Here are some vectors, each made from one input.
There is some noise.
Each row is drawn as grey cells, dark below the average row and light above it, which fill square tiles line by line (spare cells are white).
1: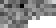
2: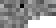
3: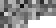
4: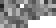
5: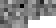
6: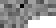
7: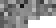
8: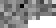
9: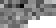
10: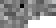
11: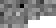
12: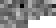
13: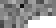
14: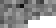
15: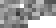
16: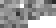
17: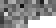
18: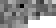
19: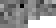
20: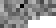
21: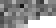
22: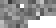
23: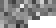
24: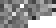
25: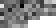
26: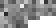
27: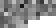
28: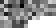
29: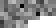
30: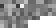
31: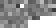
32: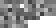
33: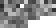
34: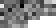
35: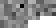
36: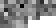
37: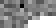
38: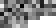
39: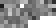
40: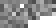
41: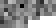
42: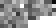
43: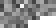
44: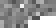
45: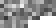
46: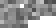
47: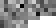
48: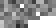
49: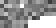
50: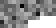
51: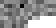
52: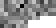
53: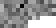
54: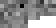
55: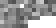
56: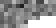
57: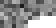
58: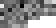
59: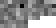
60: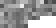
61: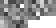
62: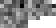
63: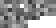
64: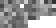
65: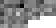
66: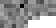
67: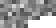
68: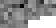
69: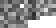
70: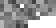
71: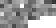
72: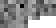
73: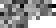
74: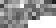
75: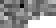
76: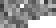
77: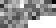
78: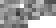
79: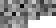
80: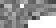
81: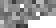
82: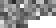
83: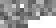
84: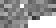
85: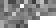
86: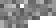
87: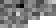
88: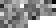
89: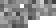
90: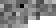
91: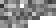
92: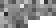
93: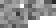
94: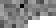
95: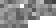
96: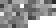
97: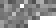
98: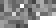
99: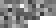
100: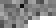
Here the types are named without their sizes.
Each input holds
a true/false value, together with a list of points on a line.
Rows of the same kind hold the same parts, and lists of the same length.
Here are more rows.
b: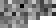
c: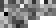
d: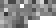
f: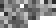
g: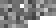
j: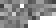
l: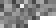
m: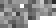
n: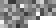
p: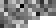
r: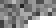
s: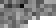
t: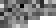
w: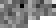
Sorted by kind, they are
b, n, s
c, d, f, m, p, r
g, t
j, l, w

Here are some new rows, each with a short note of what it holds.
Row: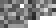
a true/false value, together with the empty list
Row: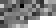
a true/false value, together with the empty list
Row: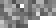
a true/false value, together with a list of three items
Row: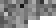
a true/false value, together with a list of two items
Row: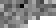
a true/false value, together with a list of three items
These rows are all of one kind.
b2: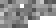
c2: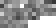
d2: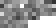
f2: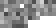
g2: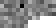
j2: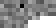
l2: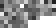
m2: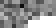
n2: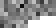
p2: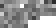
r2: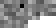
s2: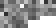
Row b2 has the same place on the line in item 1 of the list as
m2 and n2.
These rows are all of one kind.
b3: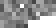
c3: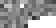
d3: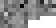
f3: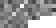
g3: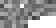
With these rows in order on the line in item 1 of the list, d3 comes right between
b3 and f3.
